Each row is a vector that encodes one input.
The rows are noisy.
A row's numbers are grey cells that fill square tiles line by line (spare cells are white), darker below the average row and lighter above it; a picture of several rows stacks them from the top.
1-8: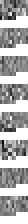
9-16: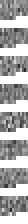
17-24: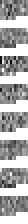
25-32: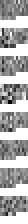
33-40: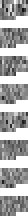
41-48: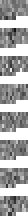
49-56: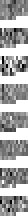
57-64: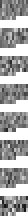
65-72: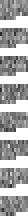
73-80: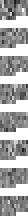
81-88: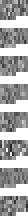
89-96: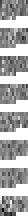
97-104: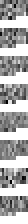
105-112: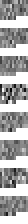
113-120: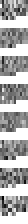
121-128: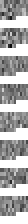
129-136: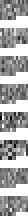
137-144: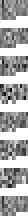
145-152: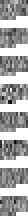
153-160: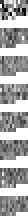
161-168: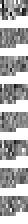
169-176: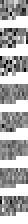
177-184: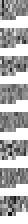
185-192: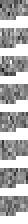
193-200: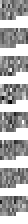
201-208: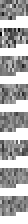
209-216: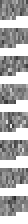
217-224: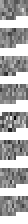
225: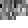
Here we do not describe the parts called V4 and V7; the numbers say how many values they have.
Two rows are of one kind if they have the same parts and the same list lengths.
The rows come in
3 kinds.
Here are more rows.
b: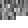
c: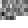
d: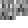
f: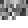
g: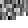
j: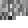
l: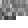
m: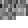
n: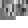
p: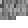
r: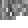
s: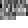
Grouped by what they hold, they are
b, f, g, n
c, l
d, j, m, p, r, s

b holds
a point on an 8-point line.
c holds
a point on a 6-point line and a value of V7.
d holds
a value of V4 and a value of V7.
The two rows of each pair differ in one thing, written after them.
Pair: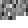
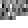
the value of V7
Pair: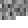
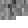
the place on the 6-point line
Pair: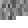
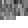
the value of V7
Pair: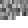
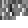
the place on the 6-point line
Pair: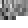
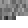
the place on the 6-point line
